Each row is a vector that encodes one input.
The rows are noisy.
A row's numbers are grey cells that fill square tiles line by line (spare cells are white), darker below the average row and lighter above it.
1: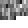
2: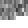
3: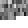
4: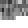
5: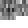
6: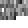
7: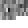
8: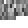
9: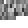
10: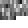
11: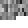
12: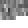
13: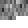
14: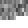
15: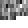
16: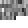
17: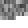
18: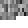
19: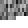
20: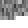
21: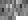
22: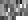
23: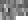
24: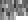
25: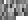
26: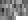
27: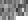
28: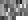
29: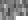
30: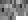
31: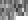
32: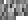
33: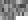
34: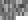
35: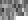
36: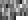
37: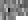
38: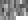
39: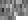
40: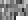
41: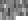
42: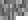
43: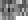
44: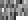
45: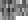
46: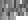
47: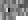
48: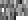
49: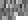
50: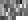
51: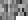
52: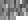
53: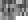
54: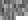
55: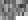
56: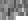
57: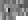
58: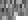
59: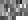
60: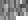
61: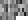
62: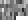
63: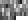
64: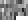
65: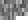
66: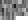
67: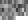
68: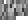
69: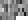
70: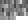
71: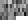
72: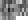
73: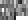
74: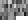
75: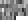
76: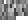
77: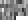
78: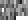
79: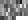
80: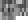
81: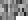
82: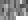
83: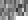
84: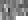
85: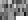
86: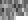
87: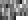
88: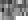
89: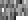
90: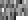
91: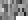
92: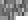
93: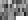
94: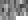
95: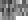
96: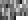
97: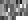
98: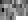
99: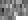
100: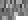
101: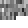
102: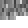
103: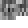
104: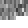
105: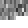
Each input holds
either one of 6 labels and a point on a 5-point line, or a point on a 7-point line.
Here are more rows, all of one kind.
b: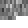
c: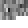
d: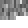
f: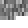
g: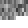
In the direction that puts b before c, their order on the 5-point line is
f, d, b, g, c.
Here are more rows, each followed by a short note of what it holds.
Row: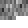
one of 6 labels and a point on a 5-point line
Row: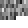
a point on a 7-point line
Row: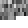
a point on a 7-point line
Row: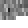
one of 6 labels and a point on a 5-point line
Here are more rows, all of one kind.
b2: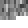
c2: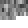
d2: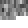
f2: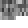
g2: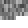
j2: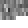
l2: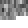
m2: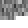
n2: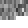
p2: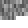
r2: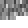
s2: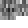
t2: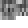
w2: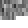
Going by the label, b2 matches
c2, d2, l2 and r2.
